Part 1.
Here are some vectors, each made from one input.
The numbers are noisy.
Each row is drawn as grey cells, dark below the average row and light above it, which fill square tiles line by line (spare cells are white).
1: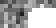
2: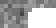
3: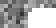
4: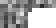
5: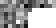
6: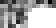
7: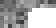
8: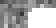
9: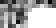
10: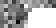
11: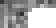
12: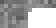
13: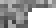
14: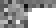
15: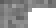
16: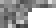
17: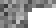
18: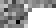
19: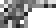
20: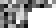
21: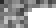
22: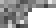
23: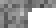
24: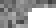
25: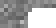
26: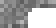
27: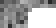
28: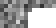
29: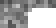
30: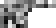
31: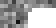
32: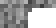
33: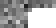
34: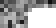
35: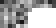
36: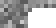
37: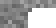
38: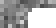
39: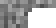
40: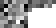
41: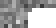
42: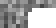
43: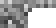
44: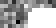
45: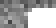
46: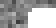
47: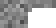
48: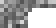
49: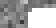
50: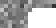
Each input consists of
a node of a 7-node tree and a true/false value.
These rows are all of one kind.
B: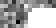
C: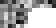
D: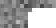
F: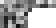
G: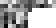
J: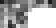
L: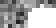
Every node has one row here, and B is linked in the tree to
D.
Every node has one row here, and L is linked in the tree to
F and G.
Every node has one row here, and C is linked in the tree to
J.
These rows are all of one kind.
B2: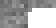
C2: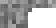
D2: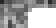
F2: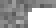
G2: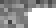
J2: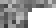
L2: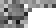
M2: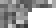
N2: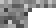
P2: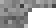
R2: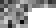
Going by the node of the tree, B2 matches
C2, M2 and N2.
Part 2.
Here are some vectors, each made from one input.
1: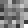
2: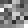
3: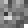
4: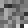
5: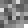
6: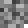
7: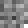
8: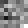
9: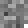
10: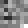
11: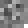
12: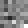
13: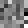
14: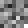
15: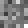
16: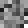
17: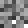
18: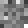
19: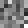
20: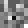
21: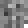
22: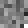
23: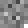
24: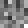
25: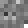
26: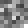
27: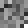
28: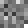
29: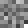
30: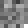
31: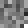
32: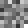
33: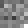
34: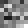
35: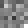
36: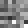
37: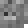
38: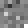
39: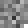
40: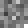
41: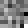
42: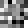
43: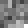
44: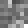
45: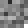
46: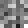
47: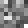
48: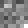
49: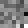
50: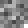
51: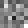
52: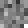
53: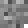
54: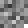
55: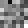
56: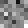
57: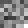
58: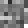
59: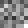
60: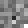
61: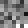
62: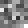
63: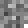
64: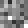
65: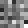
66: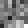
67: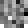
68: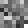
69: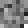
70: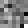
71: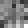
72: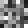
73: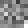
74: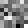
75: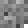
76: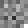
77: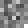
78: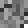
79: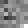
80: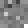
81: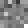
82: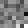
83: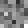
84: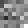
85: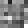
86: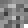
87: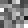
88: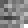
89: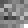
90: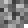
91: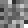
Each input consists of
either a point on an 8-point line, or a point on a 12-point line.
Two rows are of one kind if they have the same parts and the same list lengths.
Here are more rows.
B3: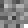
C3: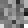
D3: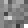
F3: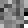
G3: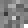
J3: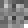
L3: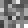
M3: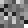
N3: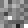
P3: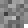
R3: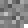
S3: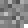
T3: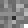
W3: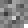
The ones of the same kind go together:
B3, C3, F3, J3, R3, S3, T3
D3, G3, L3, M3, N3, P3, W3

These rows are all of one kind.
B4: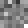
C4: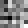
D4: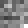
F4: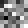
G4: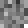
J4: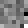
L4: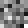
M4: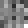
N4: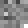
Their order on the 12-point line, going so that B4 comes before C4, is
J4, L4, G4, B4, N4, C4, F4, D4, M4.
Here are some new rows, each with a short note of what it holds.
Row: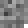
a point on an 8-point line
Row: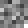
a point on an 8-point line
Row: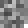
a point on an 8-point line
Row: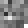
a point on an 8-point line
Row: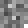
a point on an 8-point line
